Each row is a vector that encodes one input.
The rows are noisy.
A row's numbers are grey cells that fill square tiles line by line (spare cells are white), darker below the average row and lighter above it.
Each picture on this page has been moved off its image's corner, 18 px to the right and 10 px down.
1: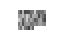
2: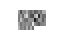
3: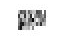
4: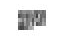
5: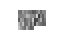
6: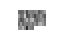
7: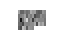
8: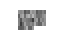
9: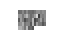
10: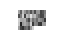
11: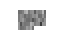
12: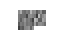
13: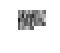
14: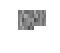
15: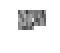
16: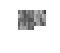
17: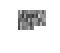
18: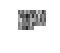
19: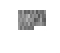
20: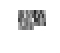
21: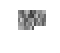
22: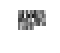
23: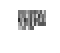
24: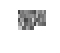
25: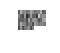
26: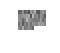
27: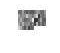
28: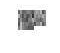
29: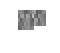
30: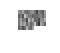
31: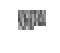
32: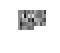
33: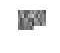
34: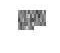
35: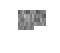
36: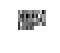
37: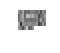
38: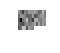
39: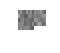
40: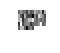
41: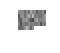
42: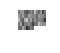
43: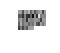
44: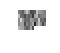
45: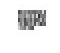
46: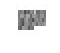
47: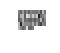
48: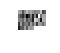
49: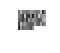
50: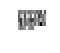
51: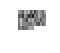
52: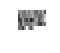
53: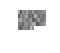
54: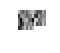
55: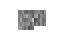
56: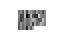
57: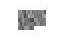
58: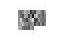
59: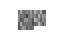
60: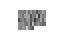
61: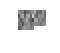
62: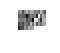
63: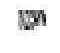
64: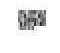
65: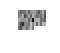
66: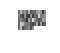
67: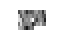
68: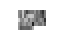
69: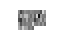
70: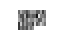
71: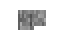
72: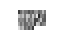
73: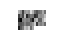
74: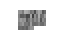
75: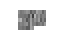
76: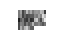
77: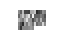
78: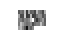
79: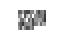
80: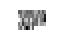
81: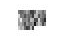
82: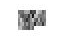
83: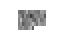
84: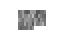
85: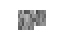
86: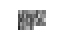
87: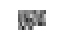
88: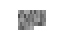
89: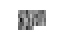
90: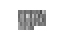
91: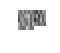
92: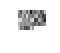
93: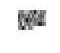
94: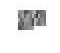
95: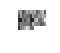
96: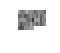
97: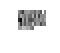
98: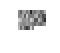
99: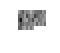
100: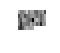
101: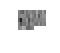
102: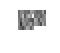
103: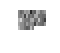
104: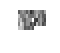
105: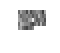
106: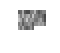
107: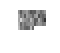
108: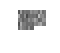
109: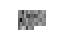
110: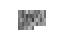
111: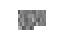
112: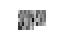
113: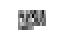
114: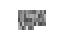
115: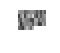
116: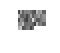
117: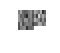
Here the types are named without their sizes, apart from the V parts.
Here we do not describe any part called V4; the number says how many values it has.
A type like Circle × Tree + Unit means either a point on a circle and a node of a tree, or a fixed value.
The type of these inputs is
List(Bool × Line) × V4.
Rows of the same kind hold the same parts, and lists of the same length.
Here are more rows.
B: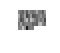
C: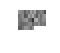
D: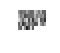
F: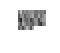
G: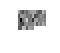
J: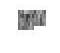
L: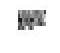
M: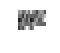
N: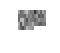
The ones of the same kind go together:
B, G
C, F, L, M
D, J, N

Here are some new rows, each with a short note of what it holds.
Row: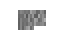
a value of V4, together with a list of two items
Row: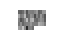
a value of V4, together with the empty list
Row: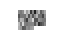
a value of V4, together with a list of one item
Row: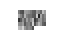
a value of V4, together with the empty list
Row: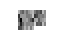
a value of V4, together with the empty list
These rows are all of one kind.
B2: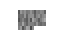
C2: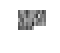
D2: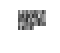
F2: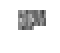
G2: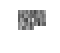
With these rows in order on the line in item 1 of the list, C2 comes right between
B2 and D2.
